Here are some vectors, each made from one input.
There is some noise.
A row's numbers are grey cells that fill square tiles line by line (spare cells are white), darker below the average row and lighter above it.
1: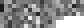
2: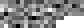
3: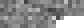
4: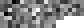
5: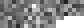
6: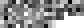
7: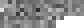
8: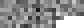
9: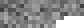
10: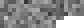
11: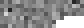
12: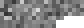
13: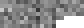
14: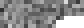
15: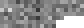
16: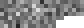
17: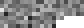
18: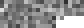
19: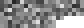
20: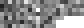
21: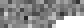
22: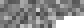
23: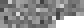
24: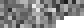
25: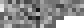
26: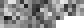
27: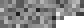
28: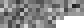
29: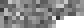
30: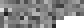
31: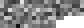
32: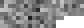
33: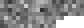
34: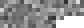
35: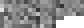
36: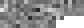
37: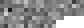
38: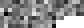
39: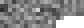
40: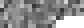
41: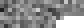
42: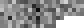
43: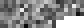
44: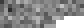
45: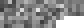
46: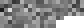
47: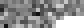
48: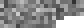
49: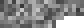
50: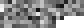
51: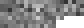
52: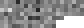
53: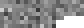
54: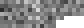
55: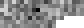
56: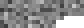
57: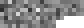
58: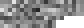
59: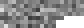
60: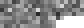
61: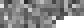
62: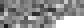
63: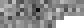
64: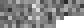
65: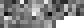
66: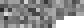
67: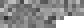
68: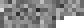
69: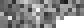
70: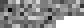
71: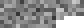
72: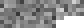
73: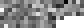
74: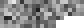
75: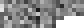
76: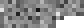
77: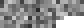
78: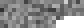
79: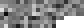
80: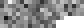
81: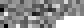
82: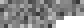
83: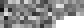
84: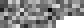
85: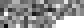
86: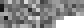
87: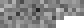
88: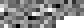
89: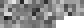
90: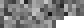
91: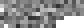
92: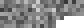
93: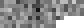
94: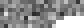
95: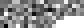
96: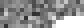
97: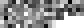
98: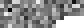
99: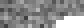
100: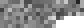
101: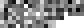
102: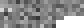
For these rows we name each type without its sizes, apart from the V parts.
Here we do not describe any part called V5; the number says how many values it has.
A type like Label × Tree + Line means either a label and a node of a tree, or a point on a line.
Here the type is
List(Bool × V5).
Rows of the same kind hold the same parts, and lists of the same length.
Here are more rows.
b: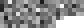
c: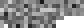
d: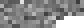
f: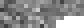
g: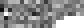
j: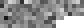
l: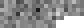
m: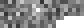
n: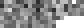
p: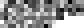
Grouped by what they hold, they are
b, d, f, g, m
c, j, l, n
p

